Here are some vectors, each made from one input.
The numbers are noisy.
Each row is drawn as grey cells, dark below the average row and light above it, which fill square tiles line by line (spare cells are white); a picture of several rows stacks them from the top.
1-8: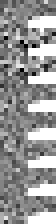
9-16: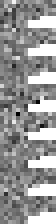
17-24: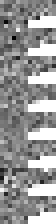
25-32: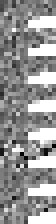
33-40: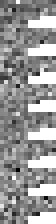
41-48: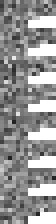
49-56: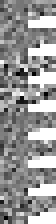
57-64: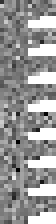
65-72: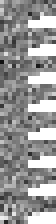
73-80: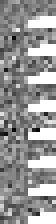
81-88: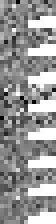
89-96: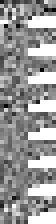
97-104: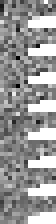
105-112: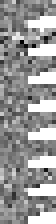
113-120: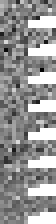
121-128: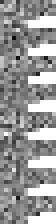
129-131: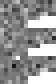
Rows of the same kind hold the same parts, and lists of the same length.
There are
2 kinds of row.
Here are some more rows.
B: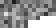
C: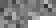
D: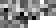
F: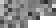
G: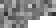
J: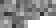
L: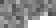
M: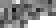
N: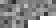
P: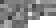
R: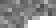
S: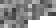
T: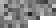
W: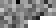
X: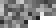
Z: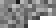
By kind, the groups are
B, C, F, G, J, L, M, N, P, R, S, T, W, X, Z
D

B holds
three true/false values.
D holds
a fixed value.
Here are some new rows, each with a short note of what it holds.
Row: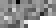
three true/false values
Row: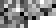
a fixed value
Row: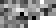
a fixed value
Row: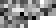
a fixed value
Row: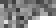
three true/false values
